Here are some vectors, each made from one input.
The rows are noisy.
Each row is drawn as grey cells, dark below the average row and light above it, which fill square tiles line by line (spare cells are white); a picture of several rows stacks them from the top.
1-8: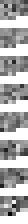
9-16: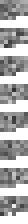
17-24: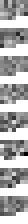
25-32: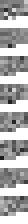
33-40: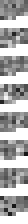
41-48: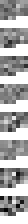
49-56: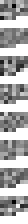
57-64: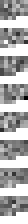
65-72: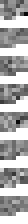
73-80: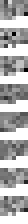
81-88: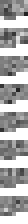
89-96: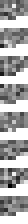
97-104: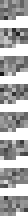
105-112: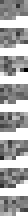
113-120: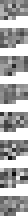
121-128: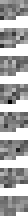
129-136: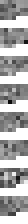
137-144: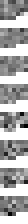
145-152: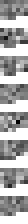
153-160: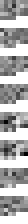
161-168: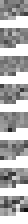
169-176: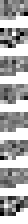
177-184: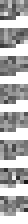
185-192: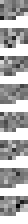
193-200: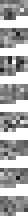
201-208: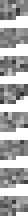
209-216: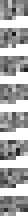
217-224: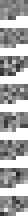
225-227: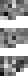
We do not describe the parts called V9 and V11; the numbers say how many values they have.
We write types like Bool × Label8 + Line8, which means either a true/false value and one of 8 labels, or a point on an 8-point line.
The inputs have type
Line6 + Line8 + V9 × V11.
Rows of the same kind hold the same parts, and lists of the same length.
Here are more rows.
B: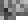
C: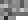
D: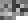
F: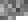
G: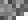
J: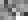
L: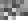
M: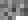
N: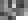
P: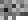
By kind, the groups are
B, J, M
C, D, L, N
F, G, P

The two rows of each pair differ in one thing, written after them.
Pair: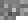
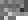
the value of V9
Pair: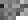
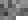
the value of V9
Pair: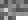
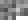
the value of V9
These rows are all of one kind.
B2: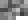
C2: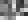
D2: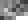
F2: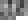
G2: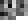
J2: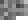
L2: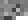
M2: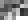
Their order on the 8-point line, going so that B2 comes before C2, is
M2, J2, B2, L2, C2, F2, D2, G2.
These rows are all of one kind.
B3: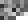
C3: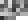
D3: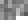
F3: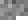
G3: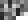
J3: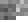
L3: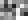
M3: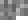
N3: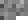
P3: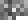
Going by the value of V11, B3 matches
C3, D3, F3 and P3.
